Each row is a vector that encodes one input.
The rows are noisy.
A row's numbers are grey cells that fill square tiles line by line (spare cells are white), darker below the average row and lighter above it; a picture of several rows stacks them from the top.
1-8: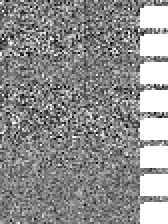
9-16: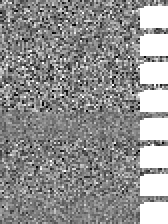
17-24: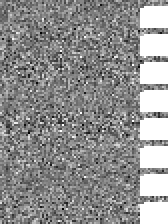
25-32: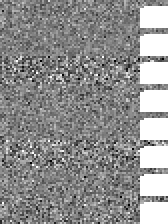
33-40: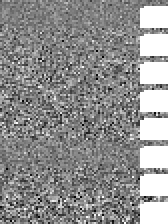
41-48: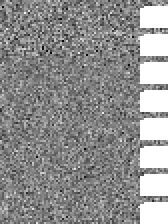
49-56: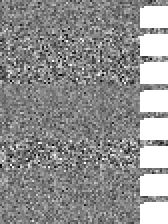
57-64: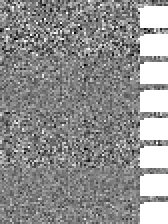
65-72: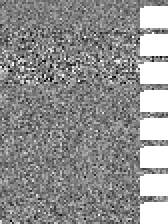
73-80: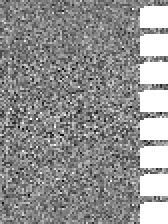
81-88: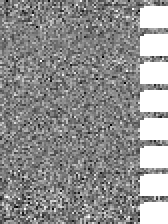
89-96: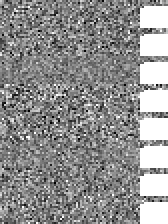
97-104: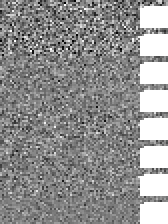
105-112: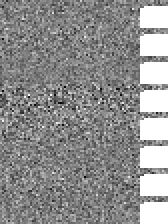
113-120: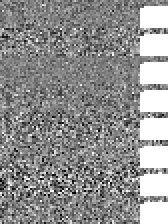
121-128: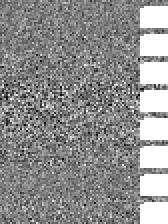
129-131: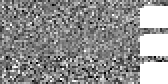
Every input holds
either a point on a 6-point circle, or a list of up to two points on a 9-point circle.
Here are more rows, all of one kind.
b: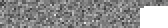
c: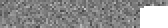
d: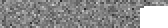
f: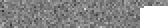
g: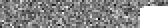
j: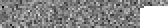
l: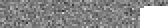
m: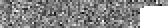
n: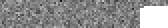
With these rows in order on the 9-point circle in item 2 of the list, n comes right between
d and j.
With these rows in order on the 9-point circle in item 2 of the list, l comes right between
c and m.
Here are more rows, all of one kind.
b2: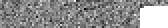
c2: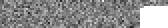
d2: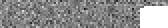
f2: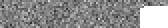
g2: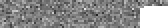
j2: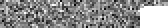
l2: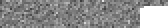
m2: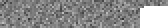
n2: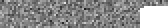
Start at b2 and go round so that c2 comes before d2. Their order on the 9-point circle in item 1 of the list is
b2, c2, d2, n2, l2, m2, j2, g2, f2.
